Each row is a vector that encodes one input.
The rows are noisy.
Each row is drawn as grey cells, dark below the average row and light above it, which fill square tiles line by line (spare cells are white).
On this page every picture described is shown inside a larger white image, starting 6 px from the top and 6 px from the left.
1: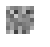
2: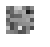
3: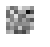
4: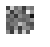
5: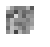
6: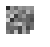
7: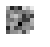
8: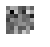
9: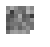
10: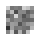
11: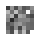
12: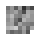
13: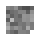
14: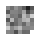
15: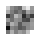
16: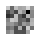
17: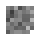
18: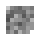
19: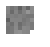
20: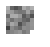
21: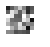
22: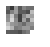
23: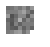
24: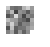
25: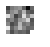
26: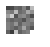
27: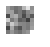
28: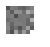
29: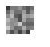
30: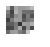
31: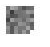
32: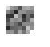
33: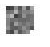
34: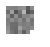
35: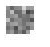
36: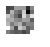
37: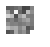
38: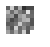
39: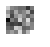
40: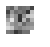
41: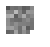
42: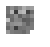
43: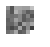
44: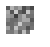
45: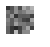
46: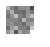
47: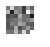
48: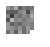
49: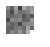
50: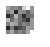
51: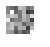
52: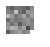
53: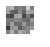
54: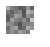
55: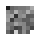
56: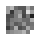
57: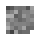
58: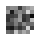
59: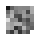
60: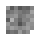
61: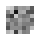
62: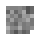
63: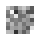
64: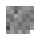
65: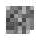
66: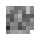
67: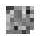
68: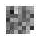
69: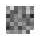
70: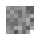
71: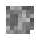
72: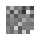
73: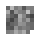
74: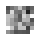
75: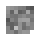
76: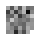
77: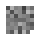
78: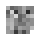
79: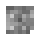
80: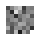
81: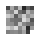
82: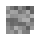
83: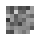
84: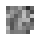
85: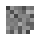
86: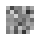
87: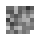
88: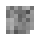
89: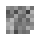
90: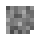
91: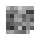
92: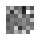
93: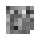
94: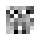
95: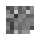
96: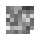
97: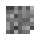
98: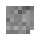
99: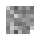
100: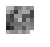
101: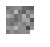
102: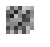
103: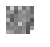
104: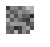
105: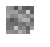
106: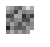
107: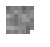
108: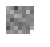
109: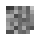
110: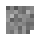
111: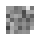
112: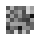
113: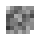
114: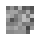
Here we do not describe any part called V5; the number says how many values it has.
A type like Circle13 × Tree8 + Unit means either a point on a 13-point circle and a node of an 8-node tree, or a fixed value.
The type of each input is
List3(Bool × V5).
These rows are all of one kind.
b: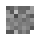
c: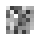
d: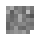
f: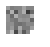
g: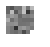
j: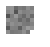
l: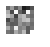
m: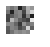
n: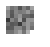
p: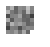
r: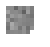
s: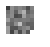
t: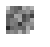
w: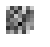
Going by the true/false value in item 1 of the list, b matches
d, f, p and r.
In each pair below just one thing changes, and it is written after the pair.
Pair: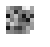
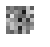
the value of V5 in item 1 of the list
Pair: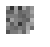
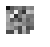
the true/false value in item 1 of the list
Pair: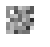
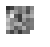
the true/false value in item 1 of the list
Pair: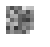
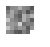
the value of V5 in item 1 of the list
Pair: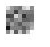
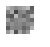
the value of V5 in item 1 of the list
